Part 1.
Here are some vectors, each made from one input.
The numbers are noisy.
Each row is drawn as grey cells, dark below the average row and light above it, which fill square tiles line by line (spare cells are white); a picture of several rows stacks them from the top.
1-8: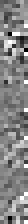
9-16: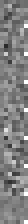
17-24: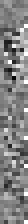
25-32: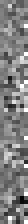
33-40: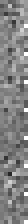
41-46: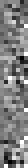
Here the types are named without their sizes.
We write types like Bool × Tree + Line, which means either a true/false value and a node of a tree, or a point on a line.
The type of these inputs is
Line.
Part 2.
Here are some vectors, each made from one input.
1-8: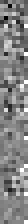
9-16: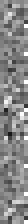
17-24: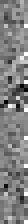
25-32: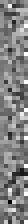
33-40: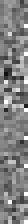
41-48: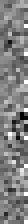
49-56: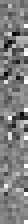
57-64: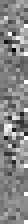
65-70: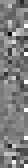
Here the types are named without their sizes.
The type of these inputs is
Line × Line.
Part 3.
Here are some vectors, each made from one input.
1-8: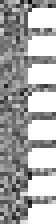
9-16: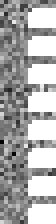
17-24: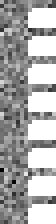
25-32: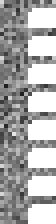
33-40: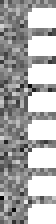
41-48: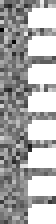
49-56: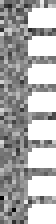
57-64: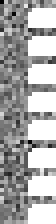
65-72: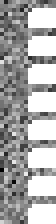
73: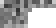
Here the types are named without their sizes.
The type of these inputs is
Tree.
